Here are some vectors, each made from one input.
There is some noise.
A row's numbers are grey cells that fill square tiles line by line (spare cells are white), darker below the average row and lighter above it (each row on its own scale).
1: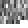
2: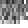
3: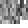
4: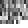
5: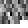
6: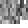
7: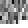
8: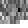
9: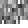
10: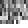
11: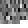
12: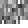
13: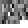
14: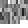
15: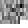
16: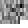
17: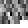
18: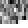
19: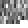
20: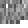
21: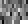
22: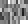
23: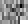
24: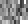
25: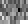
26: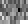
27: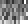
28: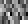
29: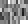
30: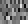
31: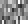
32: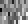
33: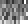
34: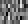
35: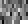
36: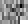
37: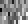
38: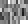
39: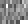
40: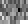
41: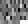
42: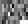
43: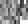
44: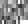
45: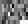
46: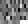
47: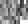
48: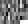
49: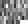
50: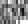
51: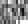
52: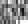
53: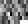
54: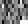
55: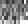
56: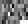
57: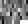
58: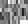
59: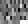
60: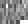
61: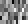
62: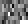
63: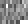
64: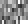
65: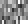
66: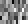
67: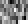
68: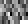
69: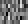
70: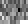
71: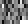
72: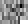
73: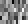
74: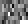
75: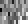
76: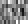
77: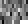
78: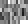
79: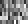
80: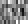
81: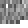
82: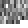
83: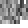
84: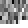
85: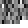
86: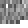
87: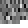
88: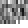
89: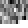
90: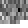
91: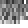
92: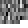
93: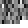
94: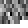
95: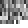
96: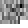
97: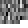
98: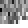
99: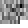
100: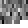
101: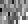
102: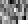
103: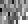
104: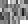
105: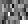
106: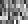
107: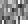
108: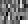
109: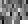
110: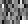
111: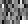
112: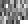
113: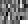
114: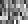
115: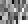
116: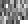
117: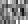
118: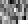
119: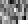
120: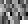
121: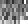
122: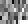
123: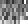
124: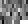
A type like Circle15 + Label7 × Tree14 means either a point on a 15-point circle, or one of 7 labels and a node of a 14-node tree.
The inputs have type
Tree19.
